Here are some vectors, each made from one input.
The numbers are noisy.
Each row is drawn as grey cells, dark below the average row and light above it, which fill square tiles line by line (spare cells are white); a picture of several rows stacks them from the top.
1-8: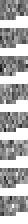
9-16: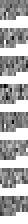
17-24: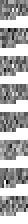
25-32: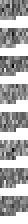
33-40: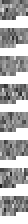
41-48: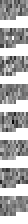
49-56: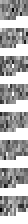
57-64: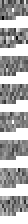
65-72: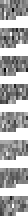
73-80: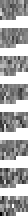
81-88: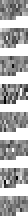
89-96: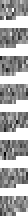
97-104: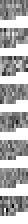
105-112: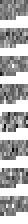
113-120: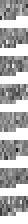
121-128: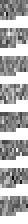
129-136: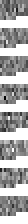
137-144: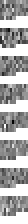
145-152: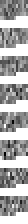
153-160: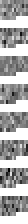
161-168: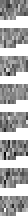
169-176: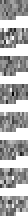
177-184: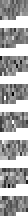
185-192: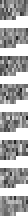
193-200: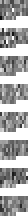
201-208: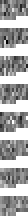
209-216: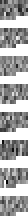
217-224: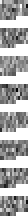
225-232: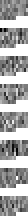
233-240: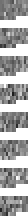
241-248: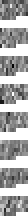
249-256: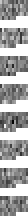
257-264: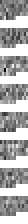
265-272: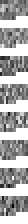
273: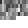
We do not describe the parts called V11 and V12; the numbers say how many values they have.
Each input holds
a point on a 9-point line, a node of a 13-node tree, a value of V11 and a value of V12.
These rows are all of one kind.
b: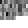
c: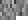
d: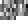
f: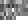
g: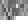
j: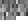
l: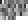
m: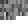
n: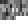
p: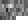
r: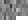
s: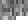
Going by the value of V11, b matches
d, f, l and s.
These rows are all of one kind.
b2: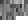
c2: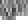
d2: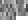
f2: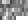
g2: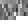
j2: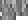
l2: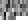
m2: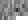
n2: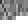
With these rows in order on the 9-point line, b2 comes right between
j2 and n2.
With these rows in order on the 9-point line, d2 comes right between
c2 and n2.
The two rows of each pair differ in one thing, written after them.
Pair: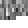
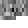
the node of the tree
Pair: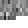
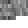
the value of V11
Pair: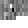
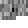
the value of V12
